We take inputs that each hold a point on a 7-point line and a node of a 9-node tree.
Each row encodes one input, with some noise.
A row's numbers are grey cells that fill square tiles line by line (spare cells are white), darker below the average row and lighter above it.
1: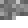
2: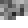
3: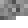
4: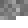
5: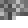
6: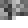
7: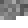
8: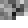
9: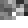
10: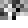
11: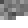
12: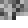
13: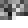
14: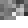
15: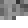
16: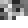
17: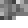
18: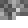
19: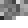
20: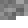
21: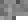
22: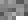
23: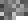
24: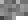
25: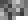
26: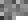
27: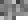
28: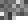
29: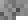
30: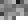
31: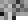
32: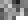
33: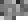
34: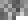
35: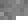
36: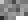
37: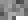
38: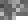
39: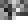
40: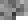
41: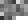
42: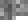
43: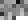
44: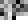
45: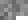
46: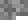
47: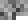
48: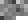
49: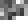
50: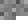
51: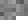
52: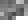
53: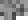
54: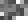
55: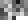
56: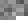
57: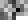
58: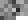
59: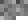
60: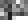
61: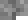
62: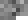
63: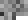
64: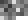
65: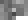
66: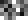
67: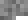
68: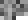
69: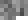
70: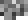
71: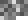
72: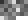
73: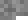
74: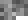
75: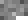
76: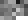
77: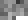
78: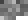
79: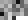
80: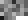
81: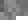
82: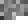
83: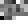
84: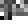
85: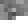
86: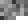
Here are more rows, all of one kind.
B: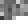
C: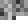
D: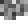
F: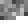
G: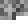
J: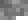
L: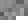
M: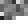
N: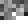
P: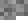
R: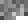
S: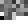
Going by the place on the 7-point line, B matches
L and P.
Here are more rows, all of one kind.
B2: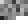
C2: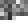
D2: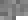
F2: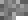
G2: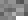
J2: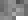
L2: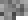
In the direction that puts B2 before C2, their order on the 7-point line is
B2, C2, G2, L2, D2, J2, F2.
